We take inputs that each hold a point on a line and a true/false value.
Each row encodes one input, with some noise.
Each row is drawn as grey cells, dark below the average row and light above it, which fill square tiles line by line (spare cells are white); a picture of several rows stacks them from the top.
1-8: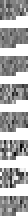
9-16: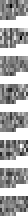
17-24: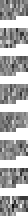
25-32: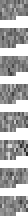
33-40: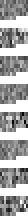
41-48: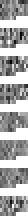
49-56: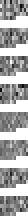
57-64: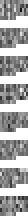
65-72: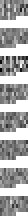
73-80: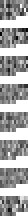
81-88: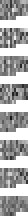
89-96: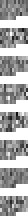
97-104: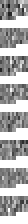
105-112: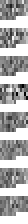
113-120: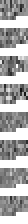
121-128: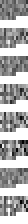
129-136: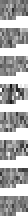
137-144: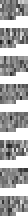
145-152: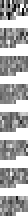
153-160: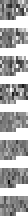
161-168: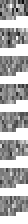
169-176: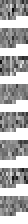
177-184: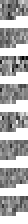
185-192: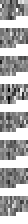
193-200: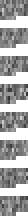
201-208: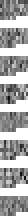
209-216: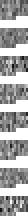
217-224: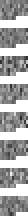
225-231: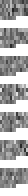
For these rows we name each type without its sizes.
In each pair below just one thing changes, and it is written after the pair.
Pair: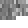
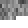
the true/false value
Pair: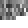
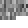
the true/false value
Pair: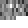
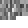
the true/false value
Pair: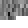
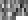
the true/false value
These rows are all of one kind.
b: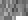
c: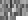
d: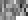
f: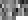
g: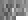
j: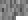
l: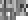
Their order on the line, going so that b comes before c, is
j, f, b, d, g, l, c.
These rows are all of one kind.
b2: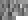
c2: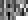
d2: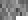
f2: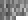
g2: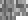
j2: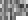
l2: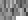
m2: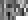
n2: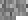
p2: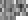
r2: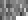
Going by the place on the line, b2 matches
d2 and r2.
